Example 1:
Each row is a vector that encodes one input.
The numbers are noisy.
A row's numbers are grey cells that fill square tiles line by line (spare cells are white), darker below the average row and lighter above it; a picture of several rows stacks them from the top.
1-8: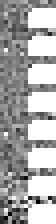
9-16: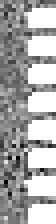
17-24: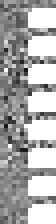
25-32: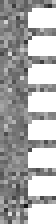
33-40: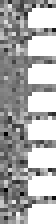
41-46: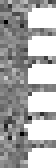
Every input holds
a node of a 10-node tree.
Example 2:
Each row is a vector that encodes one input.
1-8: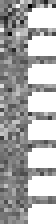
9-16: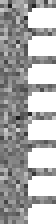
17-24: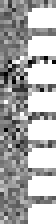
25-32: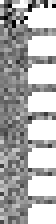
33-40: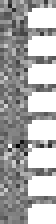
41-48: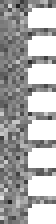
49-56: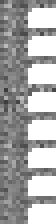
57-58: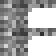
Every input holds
a point on a 6-point line.
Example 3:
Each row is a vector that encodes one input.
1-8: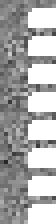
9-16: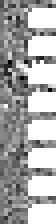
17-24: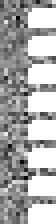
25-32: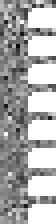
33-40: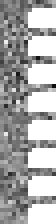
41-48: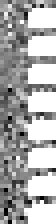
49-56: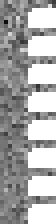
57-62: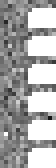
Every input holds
a point on a 9-point line.
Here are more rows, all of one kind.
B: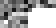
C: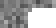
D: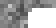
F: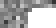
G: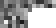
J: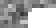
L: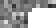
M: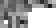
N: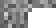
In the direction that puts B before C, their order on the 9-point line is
B, L, N, F, M, G, C, J, D.
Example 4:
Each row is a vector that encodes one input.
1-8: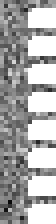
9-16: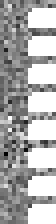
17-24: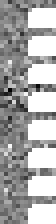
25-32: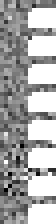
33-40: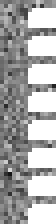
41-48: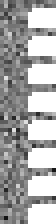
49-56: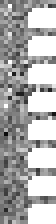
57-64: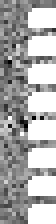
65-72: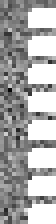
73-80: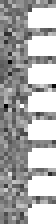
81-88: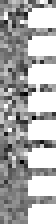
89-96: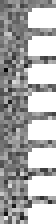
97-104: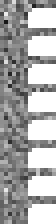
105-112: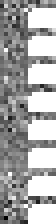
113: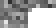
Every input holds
a node of an 11-node tree.
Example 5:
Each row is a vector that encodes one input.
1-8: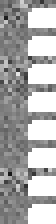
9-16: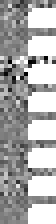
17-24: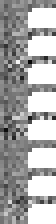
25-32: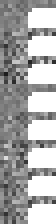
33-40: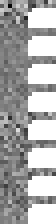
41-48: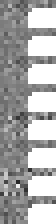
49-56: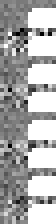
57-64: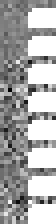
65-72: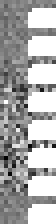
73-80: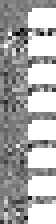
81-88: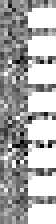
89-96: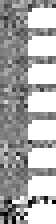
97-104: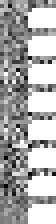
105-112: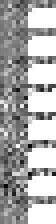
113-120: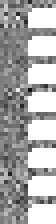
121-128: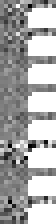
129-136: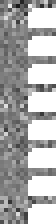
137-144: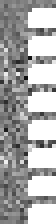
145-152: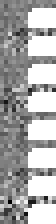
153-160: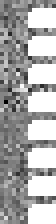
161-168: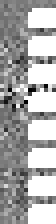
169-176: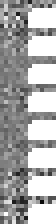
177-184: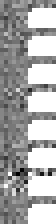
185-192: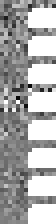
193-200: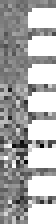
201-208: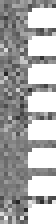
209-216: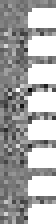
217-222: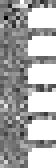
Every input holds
a point on a 5-point line.
